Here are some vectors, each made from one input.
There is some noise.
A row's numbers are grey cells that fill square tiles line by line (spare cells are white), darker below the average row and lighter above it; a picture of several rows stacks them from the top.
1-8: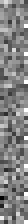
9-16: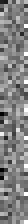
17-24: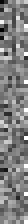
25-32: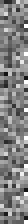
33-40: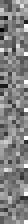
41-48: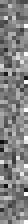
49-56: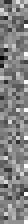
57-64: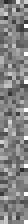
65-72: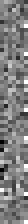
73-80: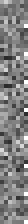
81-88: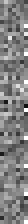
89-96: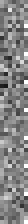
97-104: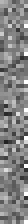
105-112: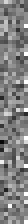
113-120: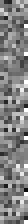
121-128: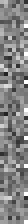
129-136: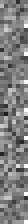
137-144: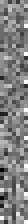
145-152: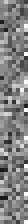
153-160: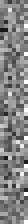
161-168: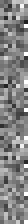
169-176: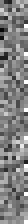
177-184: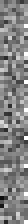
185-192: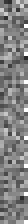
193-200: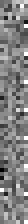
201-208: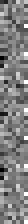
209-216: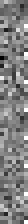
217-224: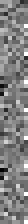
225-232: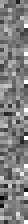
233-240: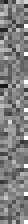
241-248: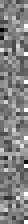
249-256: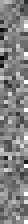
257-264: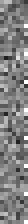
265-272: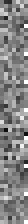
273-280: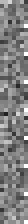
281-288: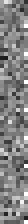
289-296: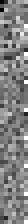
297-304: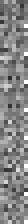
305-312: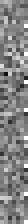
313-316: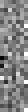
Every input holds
either a point on an 8-point line, or a point on a 13-point line and a node of a 7-node tree.
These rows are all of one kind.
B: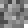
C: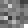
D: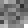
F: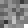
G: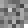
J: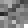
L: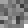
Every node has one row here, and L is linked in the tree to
C and G.
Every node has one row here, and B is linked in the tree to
C and D.
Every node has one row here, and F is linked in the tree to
C and J.
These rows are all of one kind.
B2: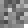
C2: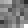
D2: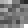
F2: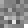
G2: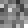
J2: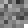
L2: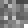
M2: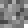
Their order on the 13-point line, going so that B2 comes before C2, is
B2, F2, M2, G2, J2, L2, D2, C2.
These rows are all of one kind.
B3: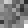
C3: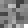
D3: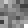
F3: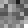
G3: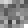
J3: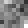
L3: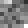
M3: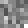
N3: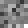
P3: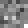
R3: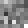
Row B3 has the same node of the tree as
D3, F3 and J3.
